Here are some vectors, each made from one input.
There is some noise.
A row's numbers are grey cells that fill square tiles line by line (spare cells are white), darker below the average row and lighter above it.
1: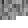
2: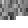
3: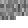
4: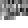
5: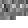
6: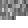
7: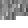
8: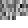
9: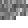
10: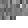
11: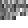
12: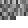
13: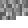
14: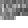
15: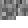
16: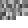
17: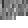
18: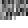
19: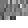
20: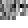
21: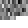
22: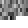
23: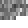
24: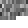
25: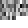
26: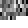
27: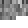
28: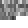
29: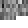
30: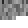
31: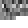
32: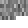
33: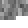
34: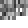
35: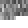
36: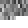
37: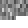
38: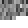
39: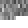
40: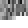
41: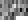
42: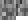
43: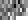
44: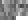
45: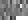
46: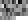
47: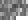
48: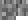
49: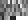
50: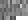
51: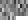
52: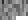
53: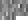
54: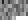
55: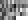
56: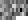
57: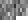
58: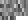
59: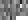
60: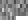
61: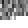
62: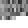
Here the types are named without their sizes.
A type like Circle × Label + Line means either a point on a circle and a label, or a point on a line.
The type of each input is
Tree.
